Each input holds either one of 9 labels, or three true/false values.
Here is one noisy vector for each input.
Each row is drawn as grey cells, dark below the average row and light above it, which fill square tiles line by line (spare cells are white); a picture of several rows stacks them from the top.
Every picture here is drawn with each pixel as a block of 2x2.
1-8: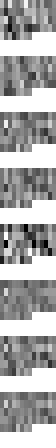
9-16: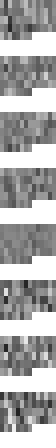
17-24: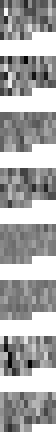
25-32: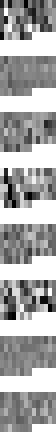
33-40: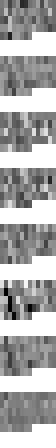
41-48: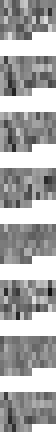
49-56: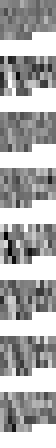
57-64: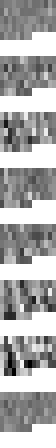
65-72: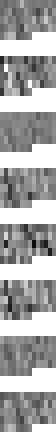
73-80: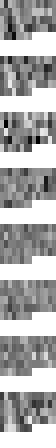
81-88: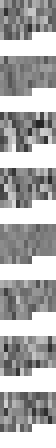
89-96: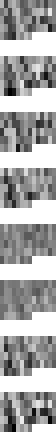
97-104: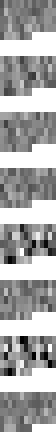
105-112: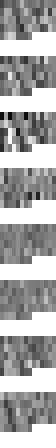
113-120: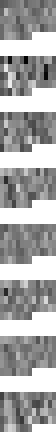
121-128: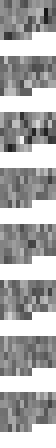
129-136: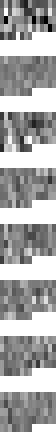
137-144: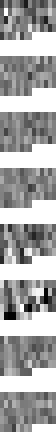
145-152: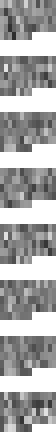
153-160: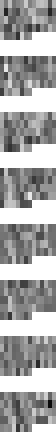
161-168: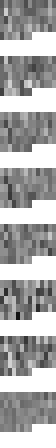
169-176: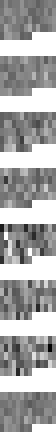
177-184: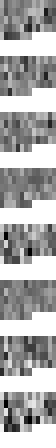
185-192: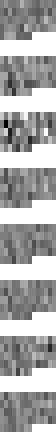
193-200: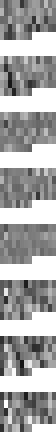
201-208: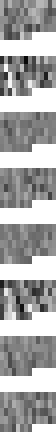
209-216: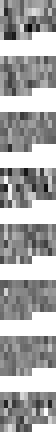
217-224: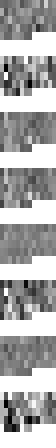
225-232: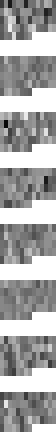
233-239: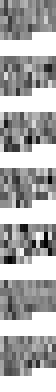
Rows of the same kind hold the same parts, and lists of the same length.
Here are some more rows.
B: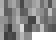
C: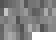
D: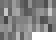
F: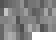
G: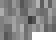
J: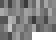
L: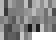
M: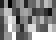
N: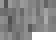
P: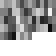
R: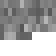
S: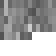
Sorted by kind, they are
B, G, J, L, M
C, D, F, N, P, R, S

